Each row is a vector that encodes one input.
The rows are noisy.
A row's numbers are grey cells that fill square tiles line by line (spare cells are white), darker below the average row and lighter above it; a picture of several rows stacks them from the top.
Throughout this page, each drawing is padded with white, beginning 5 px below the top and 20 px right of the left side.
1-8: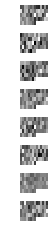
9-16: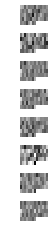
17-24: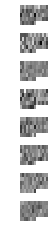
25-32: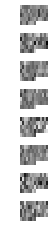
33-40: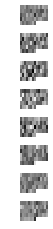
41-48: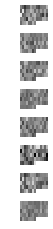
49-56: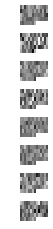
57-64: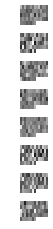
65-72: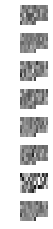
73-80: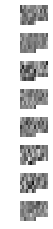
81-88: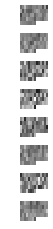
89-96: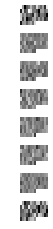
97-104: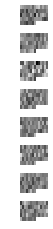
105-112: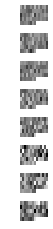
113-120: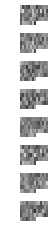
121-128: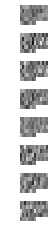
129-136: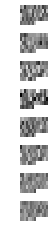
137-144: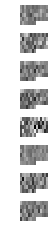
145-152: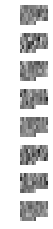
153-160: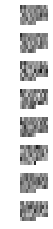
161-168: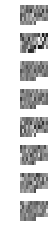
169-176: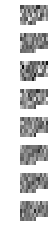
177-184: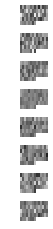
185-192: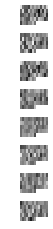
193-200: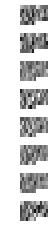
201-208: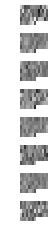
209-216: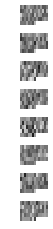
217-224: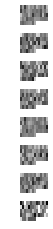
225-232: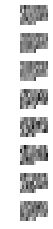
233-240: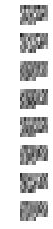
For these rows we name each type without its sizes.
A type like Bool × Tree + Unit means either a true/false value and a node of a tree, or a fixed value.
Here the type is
Label × Tree + Line × Line × Line × Line × Line.
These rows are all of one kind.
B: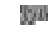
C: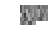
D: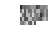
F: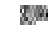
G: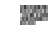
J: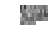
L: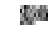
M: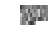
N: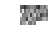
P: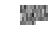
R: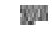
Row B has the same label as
D and P.
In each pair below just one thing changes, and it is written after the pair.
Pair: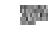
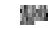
the label
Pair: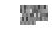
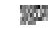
the node of the tree
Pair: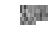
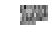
the label
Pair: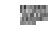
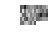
the node of the tree
